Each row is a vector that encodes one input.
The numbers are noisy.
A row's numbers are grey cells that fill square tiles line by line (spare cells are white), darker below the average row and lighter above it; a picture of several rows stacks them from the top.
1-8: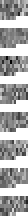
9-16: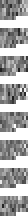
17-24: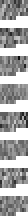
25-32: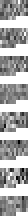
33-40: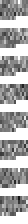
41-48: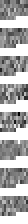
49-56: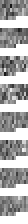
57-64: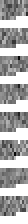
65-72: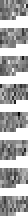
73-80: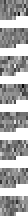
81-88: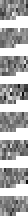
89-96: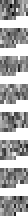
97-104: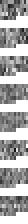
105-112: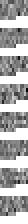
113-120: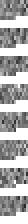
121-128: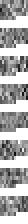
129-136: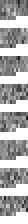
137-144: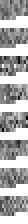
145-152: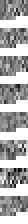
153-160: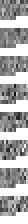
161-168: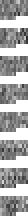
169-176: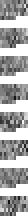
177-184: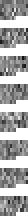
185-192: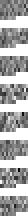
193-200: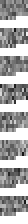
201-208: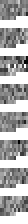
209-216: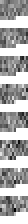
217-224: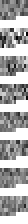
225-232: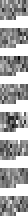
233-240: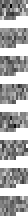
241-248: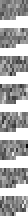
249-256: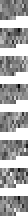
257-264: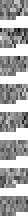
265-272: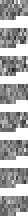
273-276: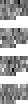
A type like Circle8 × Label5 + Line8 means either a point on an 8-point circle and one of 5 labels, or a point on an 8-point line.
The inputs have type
(Label10 + Line10) × Line15.
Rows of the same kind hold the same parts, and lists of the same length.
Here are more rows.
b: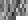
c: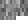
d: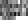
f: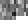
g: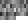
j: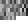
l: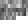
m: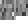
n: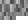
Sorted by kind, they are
b, m
c, d, f, g, j, l, n

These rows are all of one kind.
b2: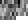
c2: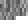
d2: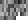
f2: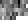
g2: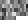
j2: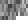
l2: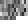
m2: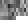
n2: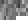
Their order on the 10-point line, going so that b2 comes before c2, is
b2, g2, j2, f2, n2, l2, m2, d2, c2.
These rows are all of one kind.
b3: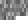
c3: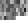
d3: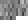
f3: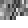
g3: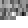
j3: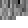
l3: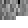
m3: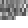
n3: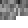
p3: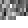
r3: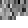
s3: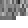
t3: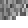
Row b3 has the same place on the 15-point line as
c3 and r3.
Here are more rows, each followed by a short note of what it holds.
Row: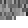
one of 10 labels and a point on a 15-point line
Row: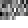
one of 10 labels and a point on a 15-point line
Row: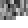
a point on a 10-point line and a point on a 15-point line
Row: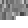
a point on a 10-point line and a point on a 15-point line
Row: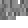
one of 10 labels and a point on a 15-point line
